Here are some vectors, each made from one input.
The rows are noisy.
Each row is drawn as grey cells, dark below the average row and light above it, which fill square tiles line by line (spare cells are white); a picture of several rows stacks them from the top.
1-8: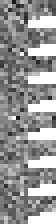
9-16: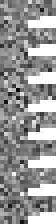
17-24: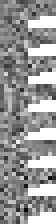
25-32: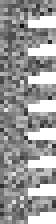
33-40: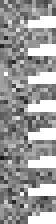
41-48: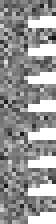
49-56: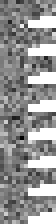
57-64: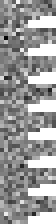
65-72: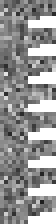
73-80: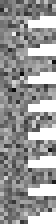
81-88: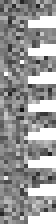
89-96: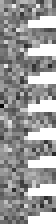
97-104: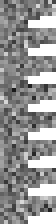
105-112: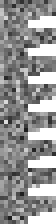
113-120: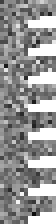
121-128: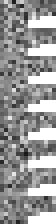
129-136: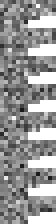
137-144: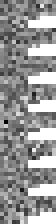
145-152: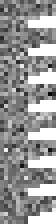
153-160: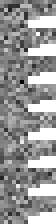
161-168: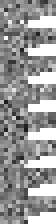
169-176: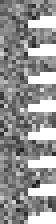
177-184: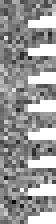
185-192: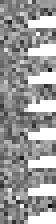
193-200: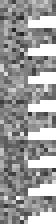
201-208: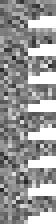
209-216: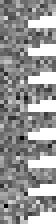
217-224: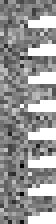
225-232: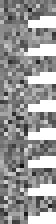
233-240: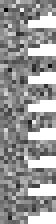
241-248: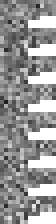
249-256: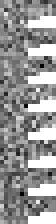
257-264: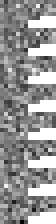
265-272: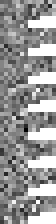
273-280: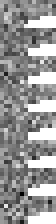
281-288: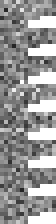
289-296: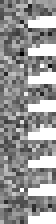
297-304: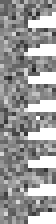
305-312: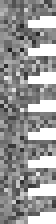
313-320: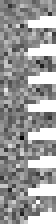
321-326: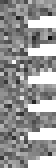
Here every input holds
a node of a 14-node tree, together with either a point on an 8-point circle, or a point on an 8-point line.
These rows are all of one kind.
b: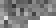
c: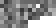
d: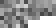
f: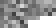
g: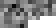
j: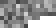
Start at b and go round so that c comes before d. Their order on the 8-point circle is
b, c, g, f, d, j.
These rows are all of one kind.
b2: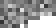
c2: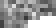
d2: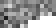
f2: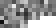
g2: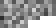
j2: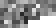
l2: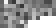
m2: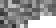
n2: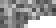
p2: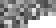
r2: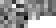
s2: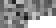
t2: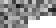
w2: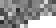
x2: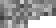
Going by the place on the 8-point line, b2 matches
g2, l2, p2 and s2.
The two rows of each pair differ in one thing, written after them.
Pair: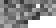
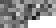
the place on the 8-point circle
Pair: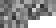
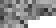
the node of the tree
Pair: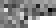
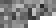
the node of the tree
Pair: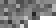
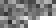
the place on the 8-point circle
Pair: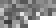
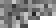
the place on the 8-point circle
